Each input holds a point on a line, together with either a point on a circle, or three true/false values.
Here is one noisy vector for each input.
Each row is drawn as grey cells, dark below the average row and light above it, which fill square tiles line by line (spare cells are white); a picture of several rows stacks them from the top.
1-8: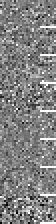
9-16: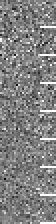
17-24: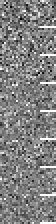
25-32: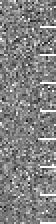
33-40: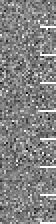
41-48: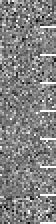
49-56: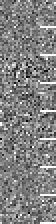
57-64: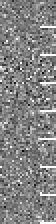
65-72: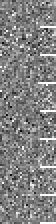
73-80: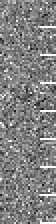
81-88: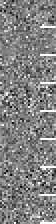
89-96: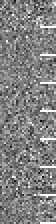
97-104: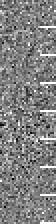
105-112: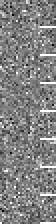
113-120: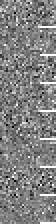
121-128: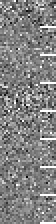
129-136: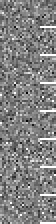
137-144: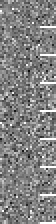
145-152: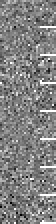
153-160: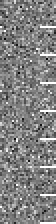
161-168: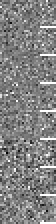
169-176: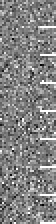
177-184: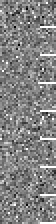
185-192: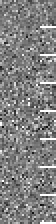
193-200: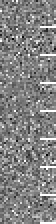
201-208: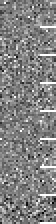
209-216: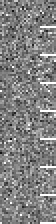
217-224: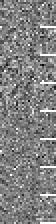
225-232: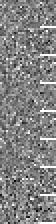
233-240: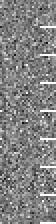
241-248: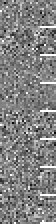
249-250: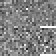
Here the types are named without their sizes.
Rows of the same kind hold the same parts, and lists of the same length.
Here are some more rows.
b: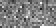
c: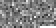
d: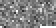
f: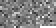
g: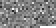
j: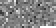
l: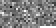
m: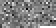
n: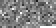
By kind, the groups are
b, d, f, j
c, g, l, m, n

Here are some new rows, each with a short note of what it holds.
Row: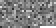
a point on a line and three true/false values
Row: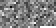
a point on a circle and a point on a line
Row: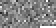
a point on a line and three true/false values
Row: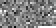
a point on a circle and a point on a line
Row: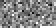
a point on a line and three true/false values
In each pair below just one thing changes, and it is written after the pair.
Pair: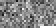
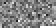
one of the three true/false values
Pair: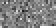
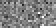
the place on the line
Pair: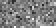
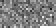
the place on the line
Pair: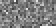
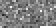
one of the three true/false values
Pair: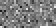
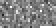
one of the three true/false values
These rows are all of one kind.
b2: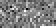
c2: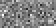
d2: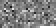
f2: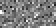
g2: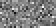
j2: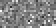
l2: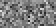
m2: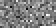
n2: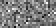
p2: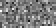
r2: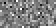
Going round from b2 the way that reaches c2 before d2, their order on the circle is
b2, r2, l2, c2, n2, g2, d2, m2, j2, p2, f2.
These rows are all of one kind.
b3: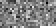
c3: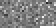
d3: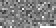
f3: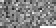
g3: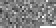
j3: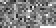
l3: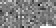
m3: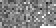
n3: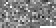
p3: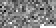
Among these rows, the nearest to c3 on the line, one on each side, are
g3 and j3.
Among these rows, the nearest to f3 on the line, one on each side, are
m3 and p3.
